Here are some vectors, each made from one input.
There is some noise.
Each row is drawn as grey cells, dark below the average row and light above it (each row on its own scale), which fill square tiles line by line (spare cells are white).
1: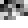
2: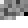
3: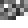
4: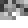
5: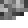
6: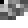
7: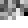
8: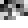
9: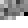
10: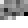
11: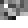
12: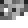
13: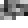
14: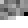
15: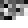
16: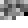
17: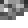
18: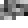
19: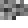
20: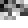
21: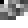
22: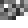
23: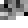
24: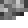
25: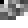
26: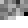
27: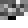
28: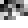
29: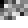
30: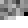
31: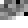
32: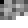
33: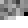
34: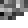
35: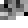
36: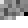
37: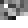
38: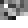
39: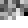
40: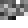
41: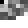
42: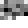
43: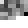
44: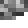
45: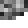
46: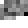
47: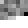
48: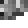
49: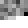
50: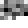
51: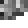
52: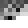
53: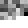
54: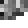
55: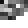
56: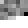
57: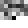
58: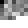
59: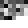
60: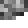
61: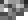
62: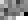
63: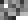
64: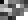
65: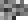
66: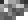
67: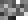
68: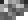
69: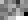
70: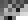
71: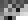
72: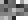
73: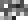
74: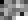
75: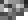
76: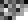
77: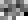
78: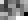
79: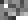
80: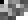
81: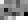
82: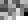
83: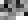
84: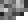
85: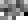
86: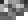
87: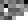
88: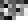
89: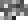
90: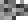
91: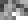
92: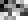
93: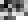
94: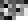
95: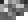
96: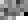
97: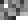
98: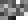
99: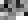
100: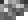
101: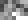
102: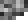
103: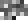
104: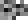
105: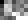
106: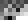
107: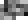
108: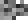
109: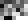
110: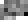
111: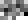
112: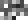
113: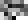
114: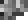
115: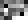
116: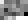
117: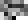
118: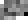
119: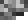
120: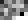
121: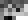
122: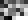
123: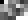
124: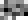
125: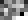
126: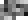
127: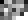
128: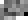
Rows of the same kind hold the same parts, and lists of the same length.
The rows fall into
2 kinds.
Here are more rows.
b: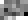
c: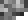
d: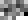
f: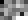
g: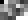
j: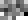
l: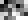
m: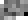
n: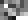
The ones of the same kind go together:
b, c, d, g, j, m, n
f, l

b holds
a point on a 5-point line, a point on a 6-point line and a true/false value.
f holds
a point on each of two 6-point lines.
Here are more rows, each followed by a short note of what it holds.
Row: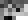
a point on each of two 6-point lines
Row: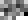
a point on a 5-point line, a point on a 6-point line and a true/false value
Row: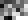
a point on each of two 6-point lines
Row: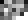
a point on each of two 6-point lines
